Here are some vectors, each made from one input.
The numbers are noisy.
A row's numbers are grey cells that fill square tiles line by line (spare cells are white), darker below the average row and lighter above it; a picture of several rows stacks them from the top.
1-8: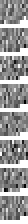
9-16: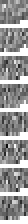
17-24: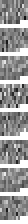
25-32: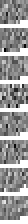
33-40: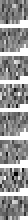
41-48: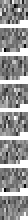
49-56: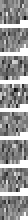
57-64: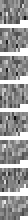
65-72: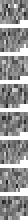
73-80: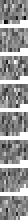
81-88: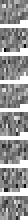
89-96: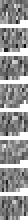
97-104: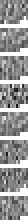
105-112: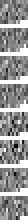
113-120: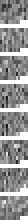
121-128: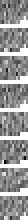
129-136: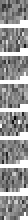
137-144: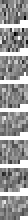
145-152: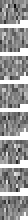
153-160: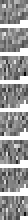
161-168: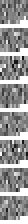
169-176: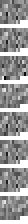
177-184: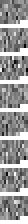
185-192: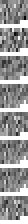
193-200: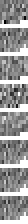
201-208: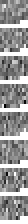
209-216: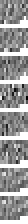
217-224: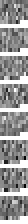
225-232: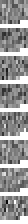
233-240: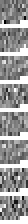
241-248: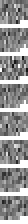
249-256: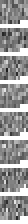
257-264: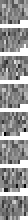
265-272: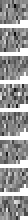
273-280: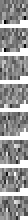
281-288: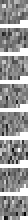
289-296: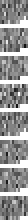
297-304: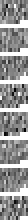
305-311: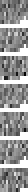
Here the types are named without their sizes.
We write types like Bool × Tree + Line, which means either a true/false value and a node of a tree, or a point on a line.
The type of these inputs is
Bool × Bool × Bool × Bool × Bool + Tree.
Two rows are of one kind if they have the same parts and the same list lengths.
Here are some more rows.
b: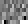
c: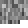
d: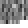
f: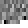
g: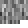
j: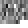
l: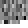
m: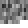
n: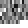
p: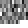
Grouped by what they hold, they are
b, c, d, f, g, j, l, m
n, p

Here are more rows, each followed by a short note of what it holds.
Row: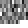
a node of a tree
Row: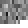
five true/false values
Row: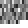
a node of a tree
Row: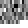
a node of a tree
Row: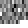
a node of a tree
